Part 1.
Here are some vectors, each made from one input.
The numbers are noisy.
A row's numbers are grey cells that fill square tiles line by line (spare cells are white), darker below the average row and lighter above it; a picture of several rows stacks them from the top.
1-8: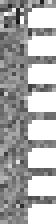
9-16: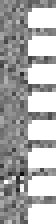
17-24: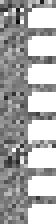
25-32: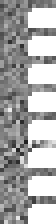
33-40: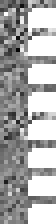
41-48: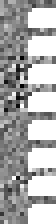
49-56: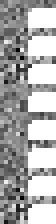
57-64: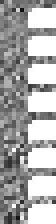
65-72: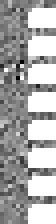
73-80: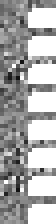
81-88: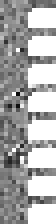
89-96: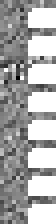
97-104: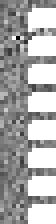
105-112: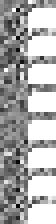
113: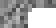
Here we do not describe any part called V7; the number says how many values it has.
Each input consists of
either a node of a 10-node tree and three true/false values, or a value of V7.
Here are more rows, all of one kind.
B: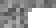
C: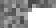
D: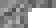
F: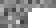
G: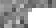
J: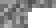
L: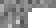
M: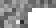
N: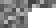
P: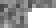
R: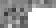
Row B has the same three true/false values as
D and J.
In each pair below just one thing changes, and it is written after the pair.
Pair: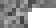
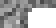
the node of the tree
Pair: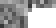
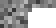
the node of the tree
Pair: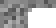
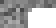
one of the three true/false values
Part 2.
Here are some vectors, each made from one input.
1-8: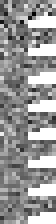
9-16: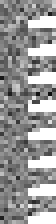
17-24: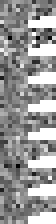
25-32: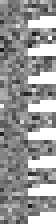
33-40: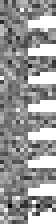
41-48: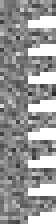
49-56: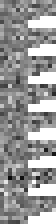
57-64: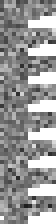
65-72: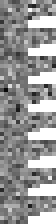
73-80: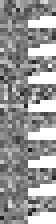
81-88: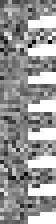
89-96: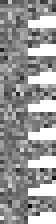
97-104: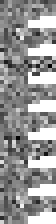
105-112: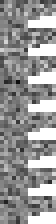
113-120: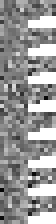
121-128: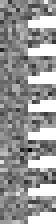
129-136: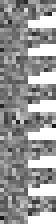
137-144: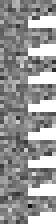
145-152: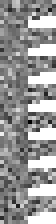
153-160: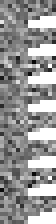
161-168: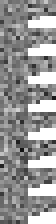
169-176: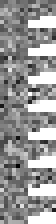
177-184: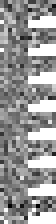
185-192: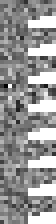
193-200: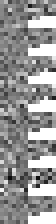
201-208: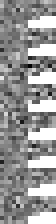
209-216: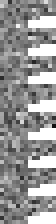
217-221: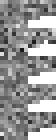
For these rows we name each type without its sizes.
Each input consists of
either a node of a tree, or a list of points on a line.
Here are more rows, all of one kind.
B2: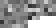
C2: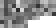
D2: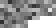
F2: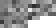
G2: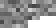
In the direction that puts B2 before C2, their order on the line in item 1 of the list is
B2, F2, G2, D2, C2.
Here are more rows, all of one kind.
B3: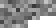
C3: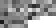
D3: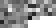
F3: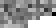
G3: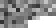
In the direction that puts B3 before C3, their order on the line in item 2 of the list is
B3, F3, G3, D3, C3.
